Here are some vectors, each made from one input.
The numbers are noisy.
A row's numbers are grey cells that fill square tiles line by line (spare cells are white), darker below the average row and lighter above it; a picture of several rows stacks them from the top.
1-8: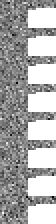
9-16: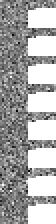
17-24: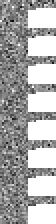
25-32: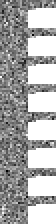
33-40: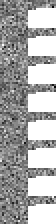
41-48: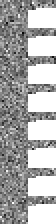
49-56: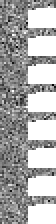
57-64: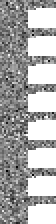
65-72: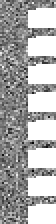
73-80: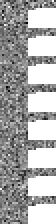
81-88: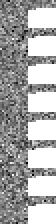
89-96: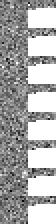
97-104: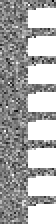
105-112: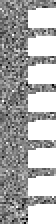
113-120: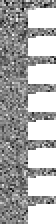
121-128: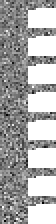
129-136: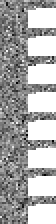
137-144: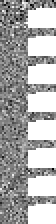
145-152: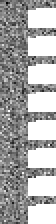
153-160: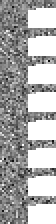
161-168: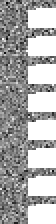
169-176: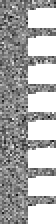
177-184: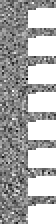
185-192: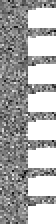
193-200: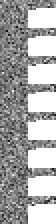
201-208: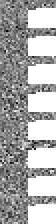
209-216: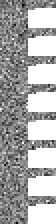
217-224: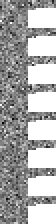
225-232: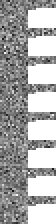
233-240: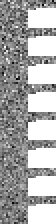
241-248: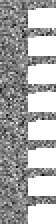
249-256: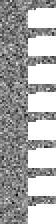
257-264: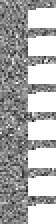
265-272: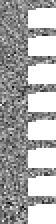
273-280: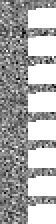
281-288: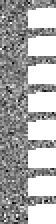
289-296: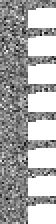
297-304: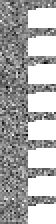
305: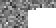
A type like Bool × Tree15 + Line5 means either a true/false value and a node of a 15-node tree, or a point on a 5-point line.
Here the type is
Line9 × (Line9 + Line13).
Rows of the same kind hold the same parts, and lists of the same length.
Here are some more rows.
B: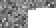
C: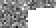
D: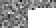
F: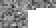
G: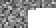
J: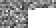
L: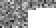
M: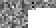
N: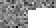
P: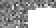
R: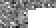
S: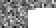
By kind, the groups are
B, C, F, G, N, R, S
D, J, L, M, P

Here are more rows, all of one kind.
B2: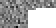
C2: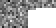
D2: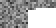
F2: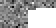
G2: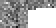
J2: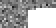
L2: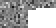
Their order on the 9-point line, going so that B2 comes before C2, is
G2, F2, D2, B2, L2, J2, C2.
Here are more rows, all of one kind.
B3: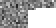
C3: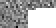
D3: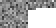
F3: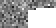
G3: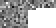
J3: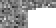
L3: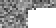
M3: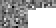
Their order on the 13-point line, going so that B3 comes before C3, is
L3, G3, D3, B3, J3, M3, C3, F3.
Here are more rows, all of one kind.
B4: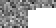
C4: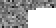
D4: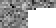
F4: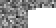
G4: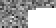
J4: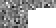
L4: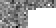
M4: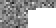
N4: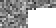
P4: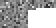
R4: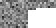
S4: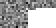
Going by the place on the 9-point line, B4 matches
C4, F4 and G4.
